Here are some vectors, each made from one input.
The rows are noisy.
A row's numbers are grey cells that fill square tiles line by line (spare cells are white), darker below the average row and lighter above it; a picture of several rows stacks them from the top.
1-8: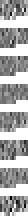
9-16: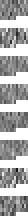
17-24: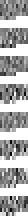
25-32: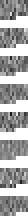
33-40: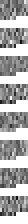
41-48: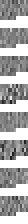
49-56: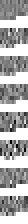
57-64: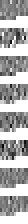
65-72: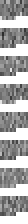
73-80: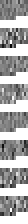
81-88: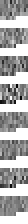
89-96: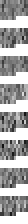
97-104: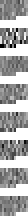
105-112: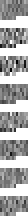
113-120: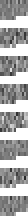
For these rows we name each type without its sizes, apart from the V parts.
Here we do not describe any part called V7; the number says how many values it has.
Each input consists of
either a label and a point on a line, or a value of V7.
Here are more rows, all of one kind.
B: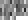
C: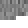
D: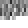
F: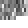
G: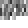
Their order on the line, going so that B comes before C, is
B, G, C, D, F.
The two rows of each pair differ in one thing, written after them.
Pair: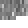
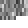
the place on the line
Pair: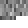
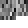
the place on the line
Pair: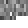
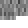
the label
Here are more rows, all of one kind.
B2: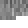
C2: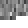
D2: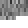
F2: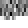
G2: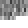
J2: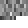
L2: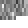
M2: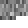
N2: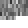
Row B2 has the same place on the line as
G2, L2 and M2.
